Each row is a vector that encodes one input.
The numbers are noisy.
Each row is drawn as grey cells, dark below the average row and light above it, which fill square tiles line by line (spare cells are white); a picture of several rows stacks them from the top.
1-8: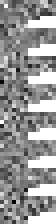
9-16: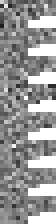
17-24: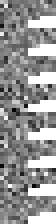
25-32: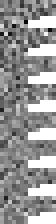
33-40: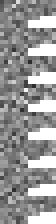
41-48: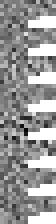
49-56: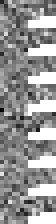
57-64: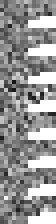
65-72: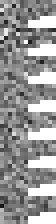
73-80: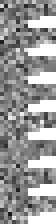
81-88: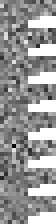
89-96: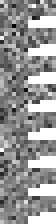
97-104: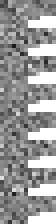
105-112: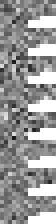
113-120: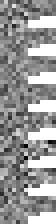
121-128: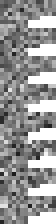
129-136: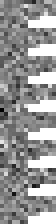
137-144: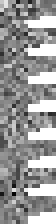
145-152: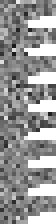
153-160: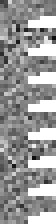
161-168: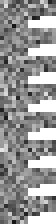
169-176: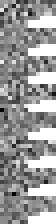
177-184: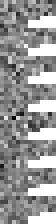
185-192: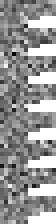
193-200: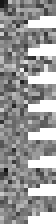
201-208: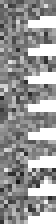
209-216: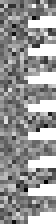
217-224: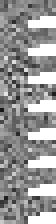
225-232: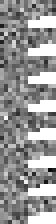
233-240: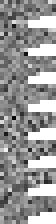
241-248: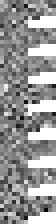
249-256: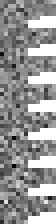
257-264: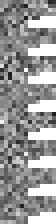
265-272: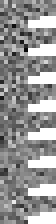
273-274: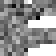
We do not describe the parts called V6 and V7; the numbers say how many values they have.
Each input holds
either a fixed value, or two labels (each one of 5), or a value of V6 and a value of V7.
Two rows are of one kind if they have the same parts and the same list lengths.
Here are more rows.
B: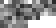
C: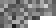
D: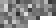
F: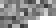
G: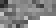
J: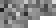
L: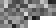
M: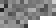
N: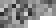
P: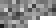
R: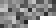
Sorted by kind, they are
B
C, D, L, N, P, R
F, G, J, M

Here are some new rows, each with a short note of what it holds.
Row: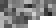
a value of V6 and a value of V7
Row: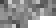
a value of V6 and a value of V7
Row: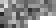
two labels (each one of 5)
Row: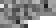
a value of V6 and a value of V7
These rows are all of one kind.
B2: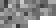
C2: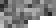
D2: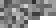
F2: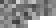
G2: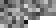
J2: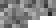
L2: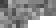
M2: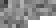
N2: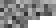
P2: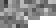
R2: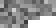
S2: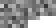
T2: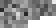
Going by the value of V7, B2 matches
D2, S2 and T2.
